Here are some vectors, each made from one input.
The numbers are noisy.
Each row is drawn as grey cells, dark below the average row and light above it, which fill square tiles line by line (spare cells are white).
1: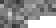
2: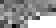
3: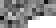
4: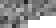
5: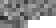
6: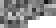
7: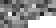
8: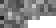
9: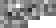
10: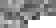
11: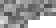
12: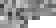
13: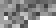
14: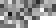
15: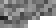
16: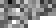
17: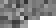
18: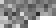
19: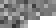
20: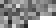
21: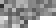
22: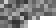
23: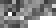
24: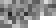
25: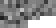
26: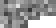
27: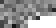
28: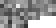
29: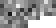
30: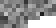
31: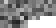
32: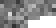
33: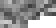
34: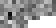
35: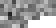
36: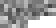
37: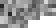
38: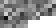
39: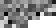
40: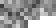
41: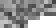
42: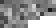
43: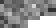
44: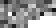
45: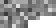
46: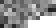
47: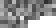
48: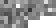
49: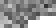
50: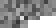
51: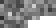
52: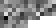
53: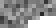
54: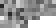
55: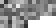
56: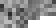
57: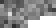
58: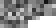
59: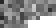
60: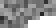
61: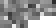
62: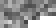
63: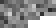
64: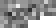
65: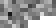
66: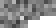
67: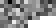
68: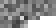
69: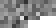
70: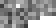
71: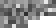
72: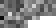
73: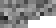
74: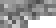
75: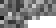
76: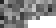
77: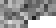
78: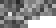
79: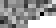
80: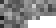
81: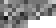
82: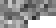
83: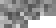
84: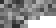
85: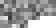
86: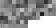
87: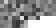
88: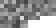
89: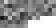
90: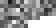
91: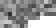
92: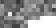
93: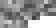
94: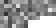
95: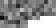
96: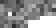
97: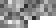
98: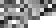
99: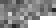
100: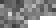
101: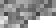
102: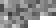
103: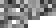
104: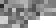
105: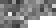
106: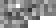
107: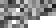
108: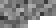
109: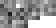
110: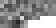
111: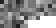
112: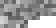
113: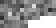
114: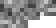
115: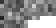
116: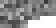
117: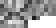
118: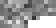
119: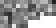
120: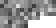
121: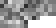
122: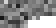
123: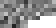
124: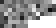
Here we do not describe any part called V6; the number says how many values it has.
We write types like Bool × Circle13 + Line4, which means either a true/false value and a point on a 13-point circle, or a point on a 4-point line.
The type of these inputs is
Label5 × V6 + List2(Line4).
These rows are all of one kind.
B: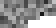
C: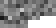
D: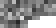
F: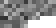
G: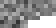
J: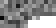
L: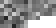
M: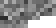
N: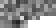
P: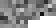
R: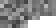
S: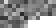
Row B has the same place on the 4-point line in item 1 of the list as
F, J and S.
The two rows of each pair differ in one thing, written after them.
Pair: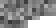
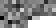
the place on the 4-point line in item 1 of the list
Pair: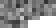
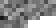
the place on the 4-point line in item 1 of the list
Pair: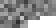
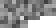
the place on the 4-point line in item 2 of the list
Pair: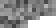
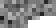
the place on the 4-point line in item 1 of the list
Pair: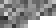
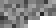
the place on the 4-point line in item 2 of the list
